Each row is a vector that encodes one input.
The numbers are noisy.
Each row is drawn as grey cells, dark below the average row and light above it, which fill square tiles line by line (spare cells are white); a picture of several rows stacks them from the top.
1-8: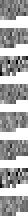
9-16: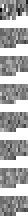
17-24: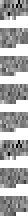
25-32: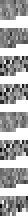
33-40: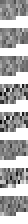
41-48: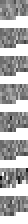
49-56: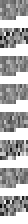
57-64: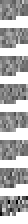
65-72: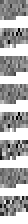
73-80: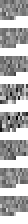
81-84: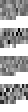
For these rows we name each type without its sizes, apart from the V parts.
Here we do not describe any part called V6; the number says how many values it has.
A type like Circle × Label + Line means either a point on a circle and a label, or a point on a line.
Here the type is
Bool × V6 + Label.
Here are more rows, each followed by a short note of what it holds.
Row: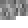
a true/false value and a value of V6
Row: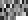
a label
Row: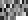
a label
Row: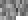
a true/false value and a value of V6
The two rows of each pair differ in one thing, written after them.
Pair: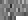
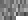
the value of V6
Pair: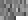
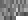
the value of V6
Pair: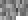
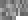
the value of V6
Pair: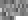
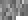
the value of V6
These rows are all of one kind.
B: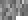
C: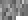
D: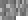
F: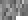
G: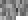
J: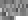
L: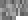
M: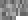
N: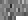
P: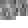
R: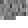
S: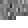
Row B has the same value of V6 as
C, F, N and S.
